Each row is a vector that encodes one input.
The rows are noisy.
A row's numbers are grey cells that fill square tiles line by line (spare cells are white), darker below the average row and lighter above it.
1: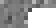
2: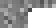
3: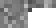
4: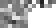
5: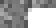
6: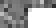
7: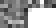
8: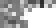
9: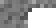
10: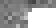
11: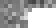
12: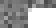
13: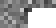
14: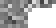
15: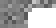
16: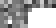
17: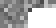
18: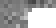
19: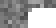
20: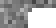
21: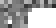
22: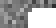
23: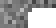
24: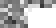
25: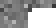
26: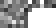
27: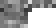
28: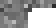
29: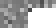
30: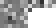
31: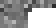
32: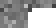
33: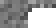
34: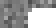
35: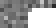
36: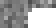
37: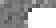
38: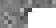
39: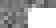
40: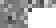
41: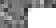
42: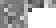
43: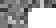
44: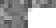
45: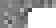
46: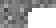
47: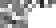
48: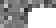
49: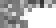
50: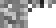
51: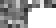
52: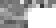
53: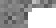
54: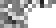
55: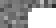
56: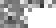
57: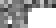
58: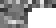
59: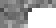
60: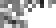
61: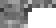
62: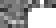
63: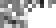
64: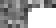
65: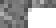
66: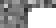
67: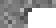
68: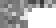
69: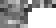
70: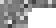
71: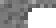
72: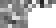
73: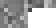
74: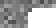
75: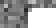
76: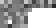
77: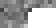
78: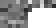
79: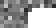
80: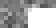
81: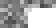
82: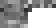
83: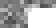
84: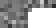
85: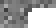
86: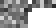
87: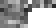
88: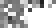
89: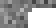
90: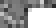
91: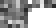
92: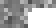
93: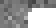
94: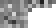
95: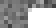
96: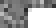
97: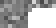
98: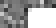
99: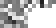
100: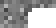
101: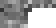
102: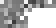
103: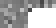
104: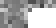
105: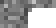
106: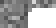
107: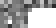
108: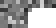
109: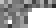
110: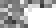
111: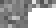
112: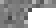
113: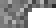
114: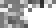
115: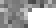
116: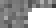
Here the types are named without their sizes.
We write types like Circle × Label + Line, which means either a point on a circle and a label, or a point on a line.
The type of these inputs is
Bool × Circle + Unit.
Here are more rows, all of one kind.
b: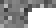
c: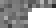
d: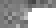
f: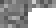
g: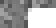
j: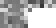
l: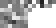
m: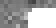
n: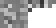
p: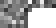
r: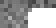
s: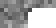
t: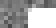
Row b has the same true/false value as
f, l, n and s.
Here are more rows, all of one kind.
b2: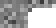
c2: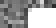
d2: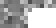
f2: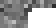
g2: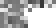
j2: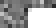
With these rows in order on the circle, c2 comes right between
d2 and j2.
